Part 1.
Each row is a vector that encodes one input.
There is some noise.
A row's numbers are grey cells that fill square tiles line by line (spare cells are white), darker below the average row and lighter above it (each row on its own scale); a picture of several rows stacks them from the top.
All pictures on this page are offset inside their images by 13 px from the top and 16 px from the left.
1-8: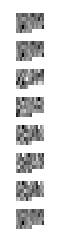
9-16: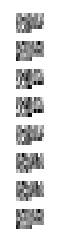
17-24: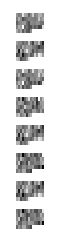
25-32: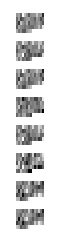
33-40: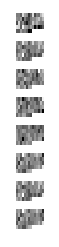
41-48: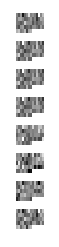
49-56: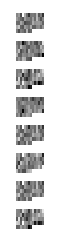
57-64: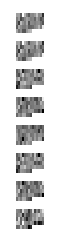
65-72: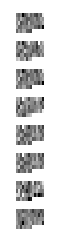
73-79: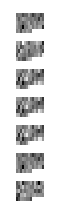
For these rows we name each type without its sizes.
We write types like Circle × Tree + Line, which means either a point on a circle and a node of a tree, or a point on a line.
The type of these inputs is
Bool × Bool × Bool + Unit.
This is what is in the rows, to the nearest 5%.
About 10% of them hold a fixed value. The rest hold three true/false values.
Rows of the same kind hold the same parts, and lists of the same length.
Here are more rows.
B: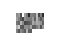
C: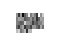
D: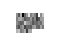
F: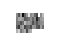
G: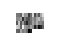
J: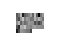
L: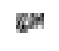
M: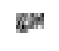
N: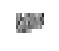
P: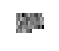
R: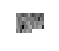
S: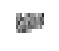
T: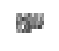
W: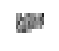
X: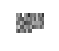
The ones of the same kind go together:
B, C, D, F, G, L, M, N, P, R, S, T, W, X
J

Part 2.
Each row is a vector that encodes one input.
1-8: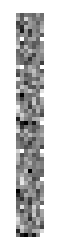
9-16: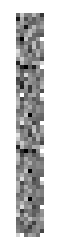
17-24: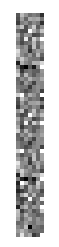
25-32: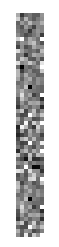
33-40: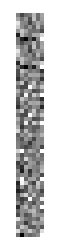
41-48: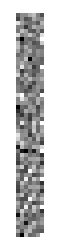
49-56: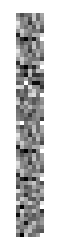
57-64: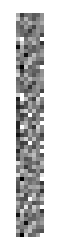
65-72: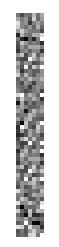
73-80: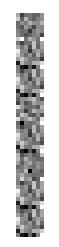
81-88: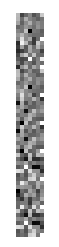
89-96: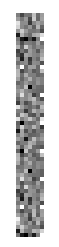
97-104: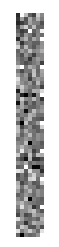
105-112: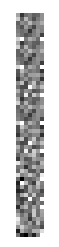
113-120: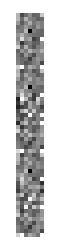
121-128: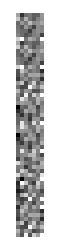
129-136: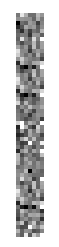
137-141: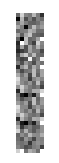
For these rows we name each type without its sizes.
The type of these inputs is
Circle + Unit.
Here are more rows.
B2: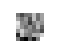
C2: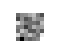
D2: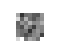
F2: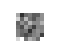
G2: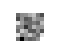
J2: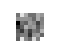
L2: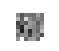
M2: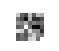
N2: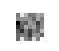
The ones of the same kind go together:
B2, C2, D2, F2, G2, J2, L2, N2
M2

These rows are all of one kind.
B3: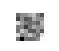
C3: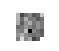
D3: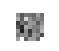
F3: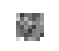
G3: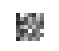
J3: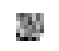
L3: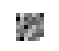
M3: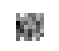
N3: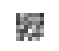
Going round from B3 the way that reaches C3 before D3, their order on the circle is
B3, J3, C3, F3, D3, M3, G3, N3, L3.
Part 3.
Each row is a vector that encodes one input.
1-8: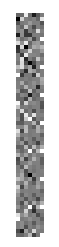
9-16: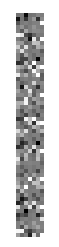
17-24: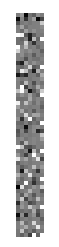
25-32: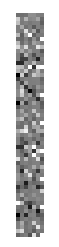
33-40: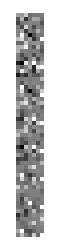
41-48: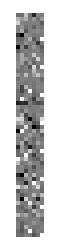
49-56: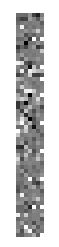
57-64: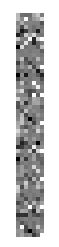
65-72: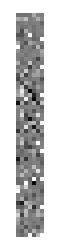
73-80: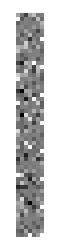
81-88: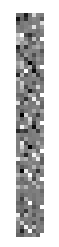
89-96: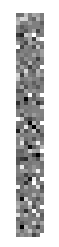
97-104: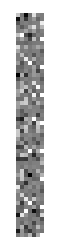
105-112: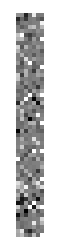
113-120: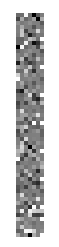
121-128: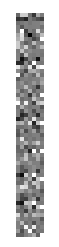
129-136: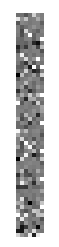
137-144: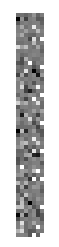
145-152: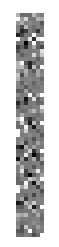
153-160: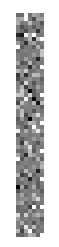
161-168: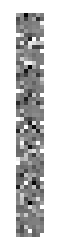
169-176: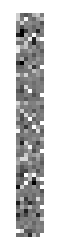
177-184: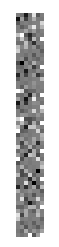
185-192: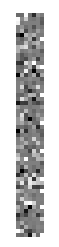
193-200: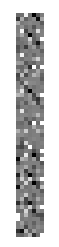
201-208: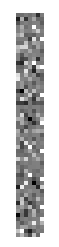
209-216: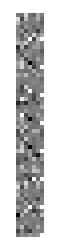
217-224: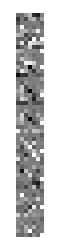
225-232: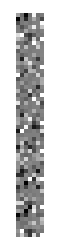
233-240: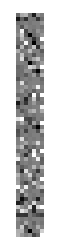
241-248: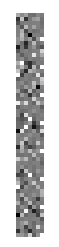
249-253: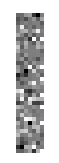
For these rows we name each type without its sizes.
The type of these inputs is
Bool × Bool × Bool × Bool + Unit.
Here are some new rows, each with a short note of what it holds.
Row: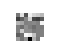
a fixed value
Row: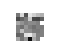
a fixed value
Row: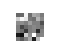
four true/false values
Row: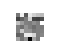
a fixed value
